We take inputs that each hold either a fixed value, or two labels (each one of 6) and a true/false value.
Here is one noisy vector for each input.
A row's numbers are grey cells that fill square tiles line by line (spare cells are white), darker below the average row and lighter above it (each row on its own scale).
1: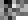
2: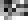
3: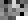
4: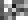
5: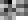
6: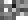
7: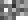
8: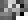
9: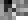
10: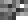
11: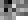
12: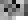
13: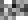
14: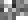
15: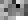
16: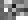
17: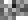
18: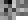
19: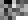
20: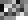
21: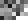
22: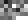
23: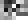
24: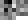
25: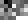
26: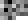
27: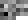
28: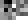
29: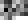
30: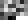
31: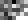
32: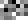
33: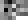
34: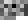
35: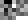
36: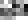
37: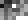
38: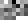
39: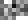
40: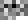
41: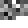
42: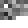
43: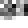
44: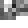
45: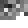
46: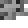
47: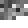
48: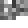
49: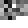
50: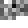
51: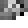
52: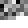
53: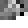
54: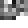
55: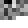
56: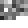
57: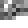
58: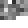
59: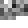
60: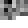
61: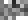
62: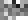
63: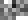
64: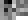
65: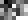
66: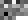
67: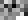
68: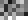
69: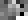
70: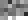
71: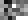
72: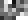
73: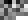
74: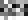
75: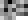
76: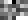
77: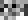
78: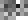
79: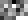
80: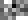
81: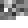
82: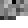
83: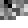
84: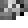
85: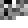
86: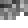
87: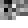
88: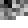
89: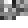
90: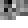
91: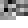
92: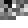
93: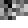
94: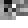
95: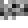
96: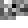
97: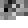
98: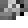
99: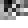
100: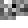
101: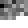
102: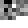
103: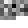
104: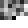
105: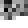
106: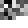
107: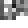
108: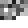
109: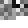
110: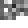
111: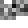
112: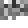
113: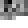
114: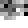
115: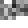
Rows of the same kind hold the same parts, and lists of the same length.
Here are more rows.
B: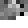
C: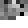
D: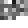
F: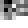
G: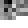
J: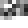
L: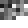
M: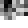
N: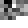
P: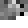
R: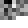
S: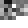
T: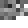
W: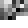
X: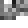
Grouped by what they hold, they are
B, C, P
D, F, G, J, L, M, N, R, S, T, W, X

